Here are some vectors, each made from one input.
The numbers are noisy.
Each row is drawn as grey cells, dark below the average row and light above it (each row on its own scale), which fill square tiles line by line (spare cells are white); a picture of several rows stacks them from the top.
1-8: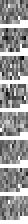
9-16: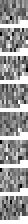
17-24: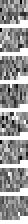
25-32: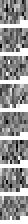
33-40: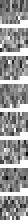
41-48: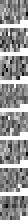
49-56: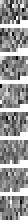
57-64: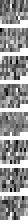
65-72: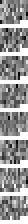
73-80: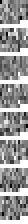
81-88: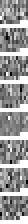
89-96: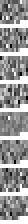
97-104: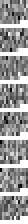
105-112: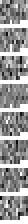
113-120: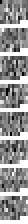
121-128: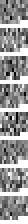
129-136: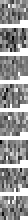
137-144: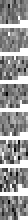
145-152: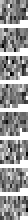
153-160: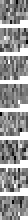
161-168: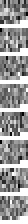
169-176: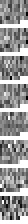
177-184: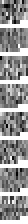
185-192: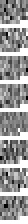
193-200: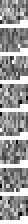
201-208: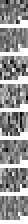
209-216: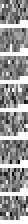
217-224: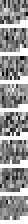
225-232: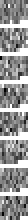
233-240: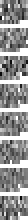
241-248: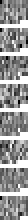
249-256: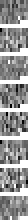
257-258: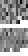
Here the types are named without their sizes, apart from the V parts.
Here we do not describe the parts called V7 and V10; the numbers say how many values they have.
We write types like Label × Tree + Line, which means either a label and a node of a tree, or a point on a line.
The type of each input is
(Bool × Bool × Bool + V7) × V10 + Tree.
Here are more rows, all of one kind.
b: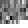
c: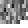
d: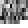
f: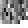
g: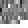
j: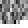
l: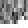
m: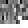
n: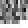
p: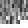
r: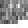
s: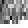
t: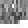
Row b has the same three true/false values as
l, n, r and s.
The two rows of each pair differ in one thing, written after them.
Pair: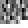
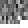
the value of V10
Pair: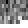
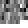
one of the three true/false values
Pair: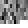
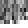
one of the three true/false values
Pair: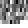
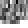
one of the three true/false values
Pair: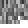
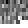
the value of V10
